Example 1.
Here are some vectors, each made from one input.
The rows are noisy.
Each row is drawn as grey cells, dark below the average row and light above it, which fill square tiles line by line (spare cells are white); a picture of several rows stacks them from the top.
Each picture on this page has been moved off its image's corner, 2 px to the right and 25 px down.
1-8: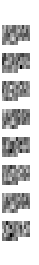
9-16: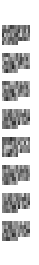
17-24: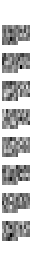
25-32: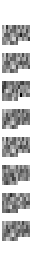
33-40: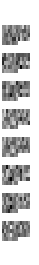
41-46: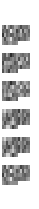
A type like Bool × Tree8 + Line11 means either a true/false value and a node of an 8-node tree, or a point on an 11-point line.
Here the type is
(Bool × Bool × Bool + Unit) × Line6.
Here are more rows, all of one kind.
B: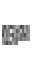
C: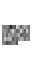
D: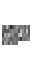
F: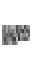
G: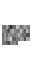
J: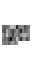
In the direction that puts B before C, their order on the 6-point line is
F, D, J, G, B, C.
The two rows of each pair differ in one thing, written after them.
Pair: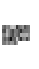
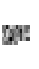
the place on the 6-point line
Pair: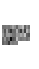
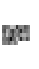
one of the three true/false values
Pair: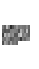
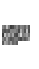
the place on the 6-point line
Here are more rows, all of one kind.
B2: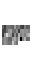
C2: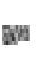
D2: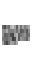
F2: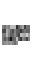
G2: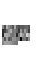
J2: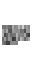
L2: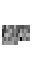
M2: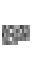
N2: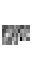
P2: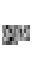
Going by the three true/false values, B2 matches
G2, L2 and N2.
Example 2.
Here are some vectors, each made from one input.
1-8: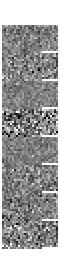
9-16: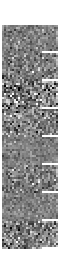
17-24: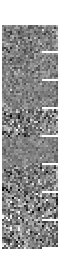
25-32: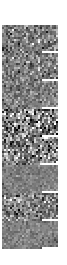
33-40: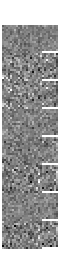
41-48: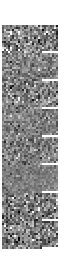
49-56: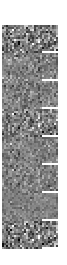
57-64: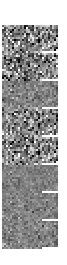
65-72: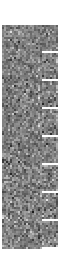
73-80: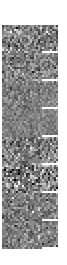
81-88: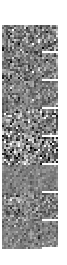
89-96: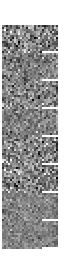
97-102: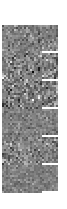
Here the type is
List2(Line11).
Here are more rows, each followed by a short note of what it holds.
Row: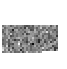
a list of two items
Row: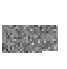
a list of one item
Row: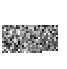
a list of two items
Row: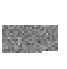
a list of two items
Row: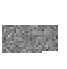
a list of two items
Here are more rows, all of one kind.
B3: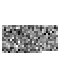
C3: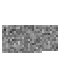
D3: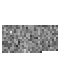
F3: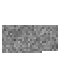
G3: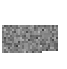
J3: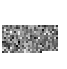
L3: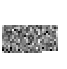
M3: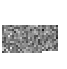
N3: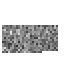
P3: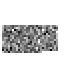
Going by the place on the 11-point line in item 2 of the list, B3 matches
C3, D3, G3 and L3.
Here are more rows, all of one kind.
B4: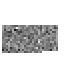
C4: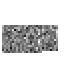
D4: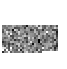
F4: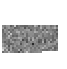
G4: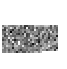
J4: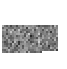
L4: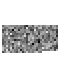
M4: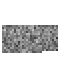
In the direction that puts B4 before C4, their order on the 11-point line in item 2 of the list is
B4, F4, J4, L4, G4, C4, D4, M4.
